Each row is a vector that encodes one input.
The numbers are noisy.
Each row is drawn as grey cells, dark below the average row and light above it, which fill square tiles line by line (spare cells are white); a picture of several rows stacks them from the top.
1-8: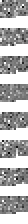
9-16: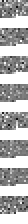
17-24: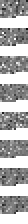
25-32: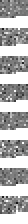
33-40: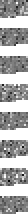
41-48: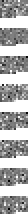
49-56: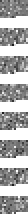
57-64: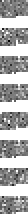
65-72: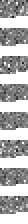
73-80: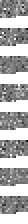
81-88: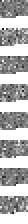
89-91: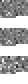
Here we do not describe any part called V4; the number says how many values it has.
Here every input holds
a point on a 5-point line and a true/false value, together with either a point on a 5-point line, or a value of V4.
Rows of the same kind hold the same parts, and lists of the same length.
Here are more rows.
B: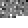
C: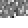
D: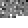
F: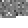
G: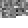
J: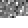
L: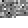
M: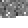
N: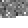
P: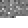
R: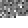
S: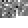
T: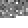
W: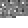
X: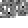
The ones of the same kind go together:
B, C, D, F, G, J, M, N, P, T, W
L, R, S, X

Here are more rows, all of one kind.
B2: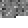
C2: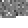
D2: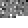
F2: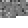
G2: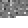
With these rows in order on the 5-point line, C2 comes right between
F2 and G2.
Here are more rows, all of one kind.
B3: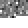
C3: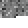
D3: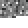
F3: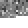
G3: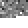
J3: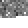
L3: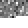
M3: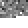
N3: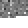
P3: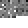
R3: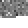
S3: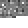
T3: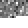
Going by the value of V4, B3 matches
D3, L3 and T3.
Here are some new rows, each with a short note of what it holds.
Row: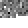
a point on each of two 5-point lines and a true/false value
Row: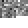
a point on each of two 5-point lines and a true/false value
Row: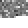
a point on a 5-point line, a true/false value and a value of V4
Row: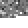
a point on a 5-point line, a true/false value and a value of V4
